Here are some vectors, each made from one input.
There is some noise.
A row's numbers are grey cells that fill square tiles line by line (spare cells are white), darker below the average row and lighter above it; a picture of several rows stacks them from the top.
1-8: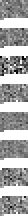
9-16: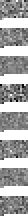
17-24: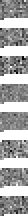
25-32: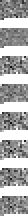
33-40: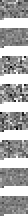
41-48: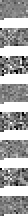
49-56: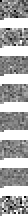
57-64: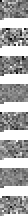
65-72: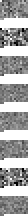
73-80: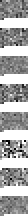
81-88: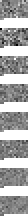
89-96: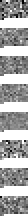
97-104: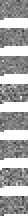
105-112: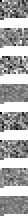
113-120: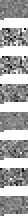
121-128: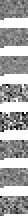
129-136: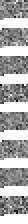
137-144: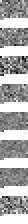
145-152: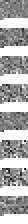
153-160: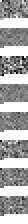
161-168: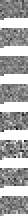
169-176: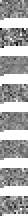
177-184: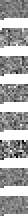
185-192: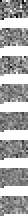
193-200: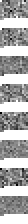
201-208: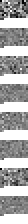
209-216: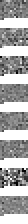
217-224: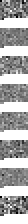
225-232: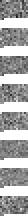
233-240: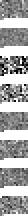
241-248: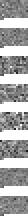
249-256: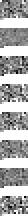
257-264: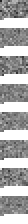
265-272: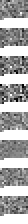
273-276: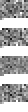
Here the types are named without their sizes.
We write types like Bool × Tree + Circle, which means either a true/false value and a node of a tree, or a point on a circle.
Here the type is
Bool × Bool × Bool × Bool × (Tree + Unit) + Label × Label.
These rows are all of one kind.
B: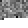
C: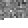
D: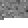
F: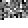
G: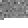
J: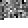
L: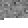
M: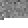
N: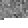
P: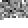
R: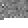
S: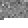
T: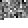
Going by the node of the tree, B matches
D and R.
